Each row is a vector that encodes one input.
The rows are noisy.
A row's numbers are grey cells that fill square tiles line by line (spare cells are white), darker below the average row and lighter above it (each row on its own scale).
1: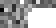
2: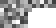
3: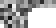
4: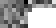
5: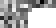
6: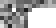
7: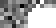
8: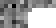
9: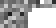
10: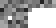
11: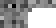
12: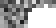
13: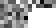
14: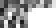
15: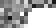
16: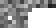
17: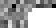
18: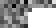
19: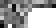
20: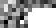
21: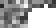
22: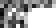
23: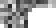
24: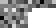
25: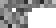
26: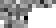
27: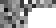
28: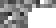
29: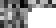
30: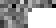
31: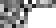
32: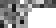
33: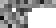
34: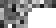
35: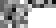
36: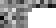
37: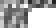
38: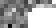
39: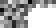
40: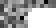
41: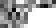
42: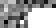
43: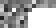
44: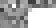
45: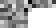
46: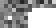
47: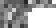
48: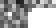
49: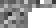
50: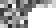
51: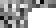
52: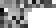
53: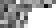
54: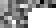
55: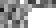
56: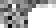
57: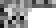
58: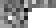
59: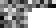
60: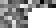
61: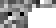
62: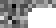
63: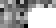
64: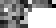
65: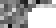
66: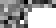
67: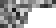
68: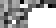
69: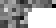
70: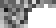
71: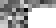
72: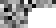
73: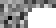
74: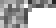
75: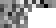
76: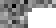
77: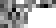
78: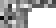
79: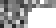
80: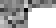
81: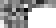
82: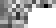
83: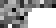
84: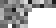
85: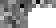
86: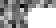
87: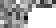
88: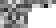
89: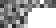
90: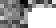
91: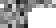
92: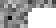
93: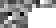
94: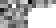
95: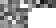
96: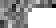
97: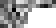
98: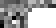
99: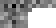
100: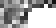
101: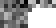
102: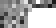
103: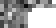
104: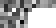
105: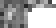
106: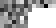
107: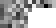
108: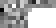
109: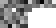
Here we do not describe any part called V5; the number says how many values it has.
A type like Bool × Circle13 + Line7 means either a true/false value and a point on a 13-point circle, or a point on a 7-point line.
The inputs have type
List3(Bool × V5).
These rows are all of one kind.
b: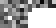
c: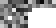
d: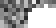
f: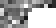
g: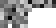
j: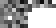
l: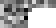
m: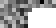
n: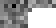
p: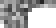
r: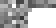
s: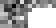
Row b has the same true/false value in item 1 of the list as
f, g and r.
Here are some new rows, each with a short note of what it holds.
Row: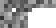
a list of three items
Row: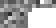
the empty list
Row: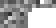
the empty list
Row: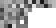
a list of one item
